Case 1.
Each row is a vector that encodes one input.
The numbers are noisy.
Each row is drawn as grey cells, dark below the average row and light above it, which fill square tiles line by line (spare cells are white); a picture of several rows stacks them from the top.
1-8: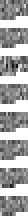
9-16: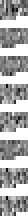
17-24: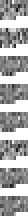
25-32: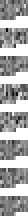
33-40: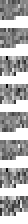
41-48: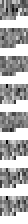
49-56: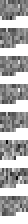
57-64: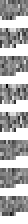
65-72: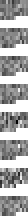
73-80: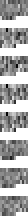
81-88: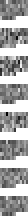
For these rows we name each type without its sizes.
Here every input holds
either a point on a line, or a node of a tree.
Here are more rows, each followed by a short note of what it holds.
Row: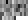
a point on a line
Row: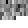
a point on a line
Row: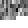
a point on a line
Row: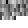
a point on a line
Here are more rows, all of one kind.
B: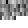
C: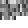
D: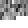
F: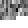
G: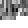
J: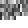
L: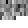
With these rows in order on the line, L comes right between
B and D.
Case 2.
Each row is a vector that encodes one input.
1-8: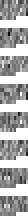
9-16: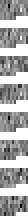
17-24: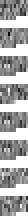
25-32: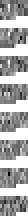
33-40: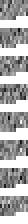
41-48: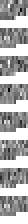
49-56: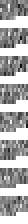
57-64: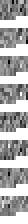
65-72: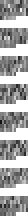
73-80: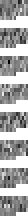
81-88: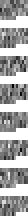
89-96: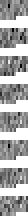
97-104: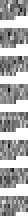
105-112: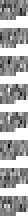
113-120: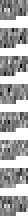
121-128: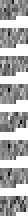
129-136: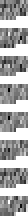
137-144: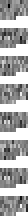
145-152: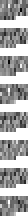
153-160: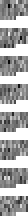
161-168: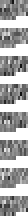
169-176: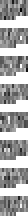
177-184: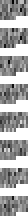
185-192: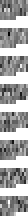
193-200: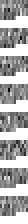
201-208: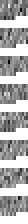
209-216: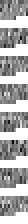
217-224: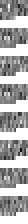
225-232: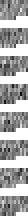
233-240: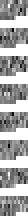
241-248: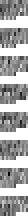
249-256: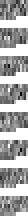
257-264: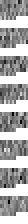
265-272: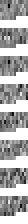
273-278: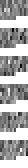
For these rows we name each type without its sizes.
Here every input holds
a point on a circle, together with either a fixed value, or a node of a tree.
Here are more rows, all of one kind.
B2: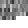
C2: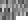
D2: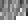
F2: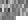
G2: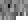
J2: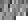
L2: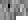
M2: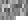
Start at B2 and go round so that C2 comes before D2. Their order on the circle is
B2, C2, F2, M2, D2, J2, L2, G2.
